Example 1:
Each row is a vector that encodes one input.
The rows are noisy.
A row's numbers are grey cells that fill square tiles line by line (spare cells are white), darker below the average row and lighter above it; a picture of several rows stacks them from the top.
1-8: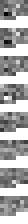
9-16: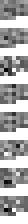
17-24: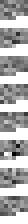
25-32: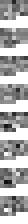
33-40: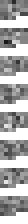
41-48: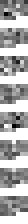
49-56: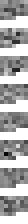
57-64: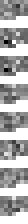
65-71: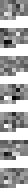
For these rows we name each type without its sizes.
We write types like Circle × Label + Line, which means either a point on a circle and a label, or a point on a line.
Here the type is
Bool × Line × Line.
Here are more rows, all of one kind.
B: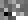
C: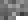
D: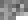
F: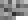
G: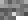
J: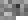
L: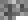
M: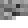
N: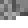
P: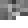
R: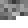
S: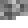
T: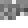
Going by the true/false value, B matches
D, L, S and T.
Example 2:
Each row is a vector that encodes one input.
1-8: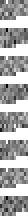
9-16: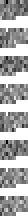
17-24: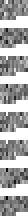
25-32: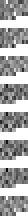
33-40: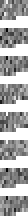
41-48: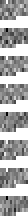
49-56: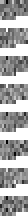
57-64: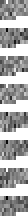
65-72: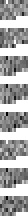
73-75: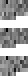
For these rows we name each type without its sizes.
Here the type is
Bool × Line.
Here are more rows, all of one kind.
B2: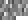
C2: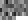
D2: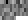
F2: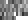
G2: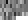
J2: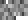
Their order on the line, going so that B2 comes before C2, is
B2, G2, J2, D2, F2, C2.
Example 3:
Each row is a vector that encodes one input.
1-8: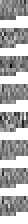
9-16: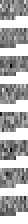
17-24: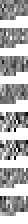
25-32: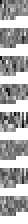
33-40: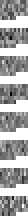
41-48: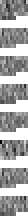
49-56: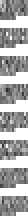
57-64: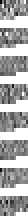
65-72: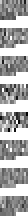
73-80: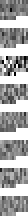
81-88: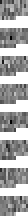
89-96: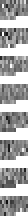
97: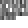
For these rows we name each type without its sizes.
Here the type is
Bool × Label + Unit.
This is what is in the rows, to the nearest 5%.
About 5% of them hold a fixed value. The rest hold a label and a true/false value.
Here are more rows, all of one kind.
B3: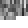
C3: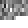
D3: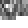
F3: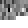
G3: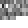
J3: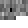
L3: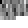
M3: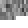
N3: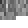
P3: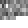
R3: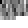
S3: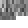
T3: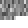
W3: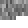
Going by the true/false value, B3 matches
J3, M3, S3 and W3.
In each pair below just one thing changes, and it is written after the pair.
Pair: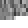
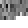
the true/false value
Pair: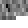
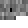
the label
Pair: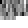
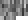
the true/false value
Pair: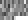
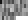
the label
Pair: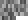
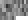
the label
